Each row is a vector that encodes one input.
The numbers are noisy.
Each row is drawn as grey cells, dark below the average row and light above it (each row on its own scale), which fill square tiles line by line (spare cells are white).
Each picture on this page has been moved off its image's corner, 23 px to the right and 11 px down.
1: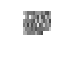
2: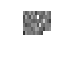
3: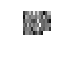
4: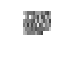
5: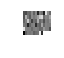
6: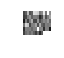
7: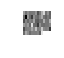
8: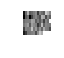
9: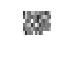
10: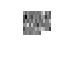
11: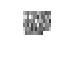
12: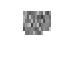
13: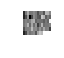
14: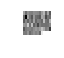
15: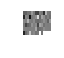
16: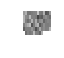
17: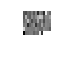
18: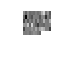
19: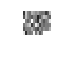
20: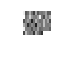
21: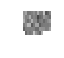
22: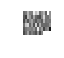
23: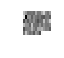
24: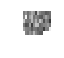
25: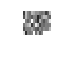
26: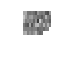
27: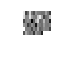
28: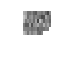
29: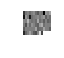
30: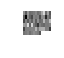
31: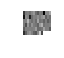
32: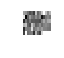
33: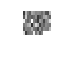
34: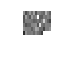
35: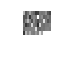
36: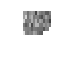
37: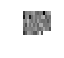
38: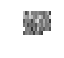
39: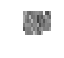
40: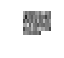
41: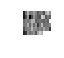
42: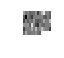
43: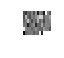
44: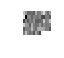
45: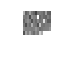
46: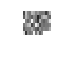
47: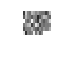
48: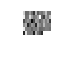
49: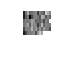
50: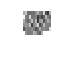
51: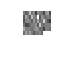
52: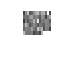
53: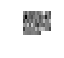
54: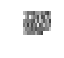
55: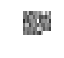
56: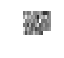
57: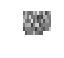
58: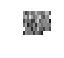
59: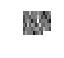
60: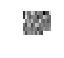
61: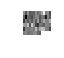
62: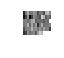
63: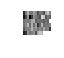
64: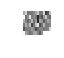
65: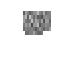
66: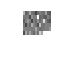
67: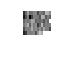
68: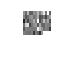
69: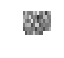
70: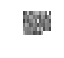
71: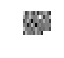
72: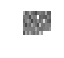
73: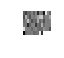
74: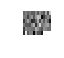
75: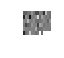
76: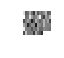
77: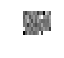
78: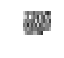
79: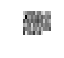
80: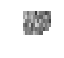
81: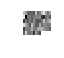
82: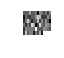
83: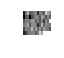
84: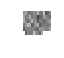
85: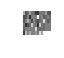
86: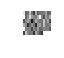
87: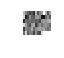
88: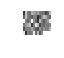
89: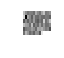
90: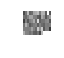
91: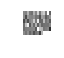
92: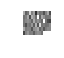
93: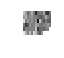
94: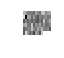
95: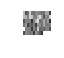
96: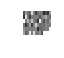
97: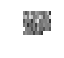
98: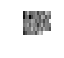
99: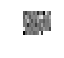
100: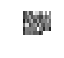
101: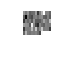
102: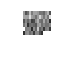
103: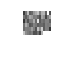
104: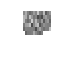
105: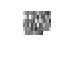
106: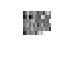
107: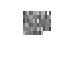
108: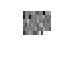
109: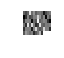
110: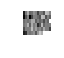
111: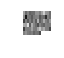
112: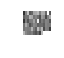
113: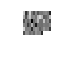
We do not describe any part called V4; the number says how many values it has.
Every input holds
a true/false value and a value of V4, together with either a fixed value, or a node of an 8-node tree.
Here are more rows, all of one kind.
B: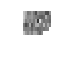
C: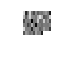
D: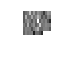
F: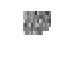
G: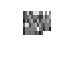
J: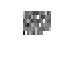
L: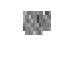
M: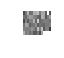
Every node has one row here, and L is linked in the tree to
C.
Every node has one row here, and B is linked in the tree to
F and J.
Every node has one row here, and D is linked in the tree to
F, G and M.
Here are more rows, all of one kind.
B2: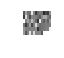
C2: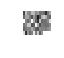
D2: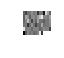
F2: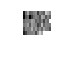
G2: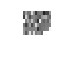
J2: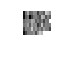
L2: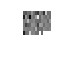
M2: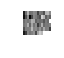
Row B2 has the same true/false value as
C2 and G2.
